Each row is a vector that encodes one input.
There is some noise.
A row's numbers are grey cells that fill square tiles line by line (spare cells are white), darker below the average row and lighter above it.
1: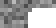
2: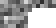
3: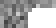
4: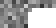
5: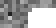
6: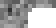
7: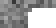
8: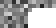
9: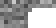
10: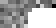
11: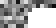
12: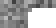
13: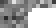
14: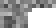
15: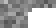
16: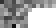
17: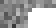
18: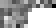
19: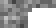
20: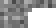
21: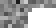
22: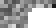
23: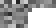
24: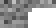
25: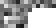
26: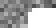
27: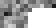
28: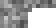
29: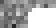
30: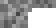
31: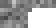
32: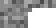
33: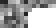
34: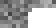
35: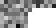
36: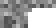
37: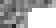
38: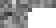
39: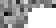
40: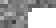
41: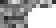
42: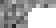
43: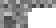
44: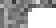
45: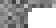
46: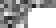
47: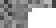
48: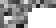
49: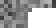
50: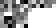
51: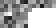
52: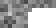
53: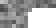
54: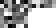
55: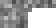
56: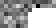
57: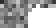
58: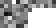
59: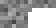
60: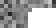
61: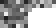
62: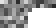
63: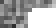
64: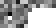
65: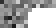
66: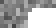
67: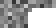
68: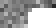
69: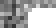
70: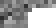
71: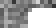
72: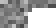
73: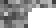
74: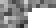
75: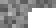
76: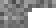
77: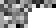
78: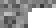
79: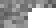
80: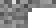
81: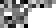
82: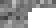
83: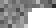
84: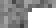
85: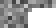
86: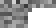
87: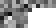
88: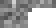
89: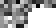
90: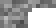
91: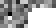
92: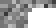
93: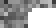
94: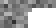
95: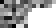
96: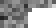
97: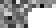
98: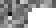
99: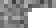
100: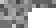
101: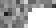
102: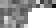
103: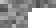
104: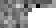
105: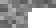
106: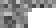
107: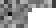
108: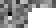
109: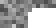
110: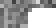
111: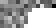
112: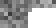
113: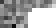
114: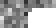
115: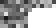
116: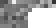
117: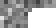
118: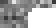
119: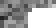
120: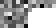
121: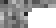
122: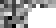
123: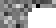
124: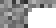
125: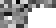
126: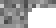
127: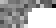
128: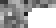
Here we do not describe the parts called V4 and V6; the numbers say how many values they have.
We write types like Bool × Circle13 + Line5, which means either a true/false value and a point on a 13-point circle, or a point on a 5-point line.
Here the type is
Bool × (Tree7 + Unit) + V4 × V6.
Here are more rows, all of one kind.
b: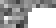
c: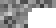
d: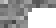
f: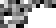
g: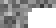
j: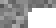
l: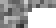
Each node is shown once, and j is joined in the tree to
g and l.
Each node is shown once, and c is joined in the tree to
b and g.
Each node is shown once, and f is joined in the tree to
d and g.
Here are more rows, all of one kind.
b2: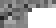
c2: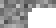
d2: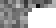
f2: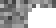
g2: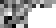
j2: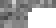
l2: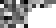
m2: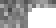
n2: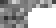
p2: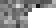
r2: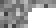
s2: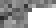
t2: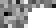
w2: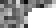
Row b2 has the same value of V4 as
j2, n2 and s2.
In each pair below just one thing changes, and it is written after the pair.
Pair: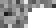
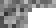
the value of V6
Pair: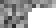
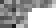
the value of V6
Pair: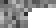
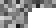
the value of V6
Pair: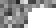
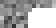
the value of V6
